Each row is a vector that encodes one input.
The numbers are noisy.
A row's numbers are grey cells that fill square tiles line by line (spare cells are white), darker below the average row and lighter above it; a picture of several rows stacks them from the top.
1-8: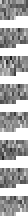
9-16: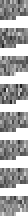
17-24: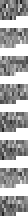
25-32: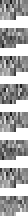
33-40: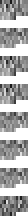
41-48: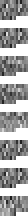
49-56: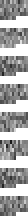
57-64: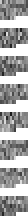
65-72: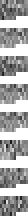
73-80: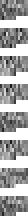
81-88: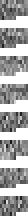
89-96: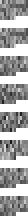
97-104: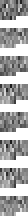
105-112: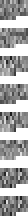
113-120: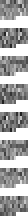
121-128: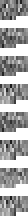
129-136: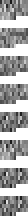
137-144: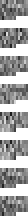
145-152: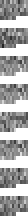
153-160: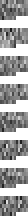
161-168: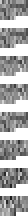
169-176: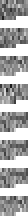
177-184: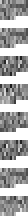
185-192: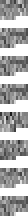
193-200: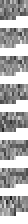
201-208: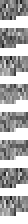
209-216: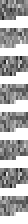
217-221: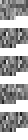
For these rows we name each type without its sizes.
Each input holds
a point on a line.
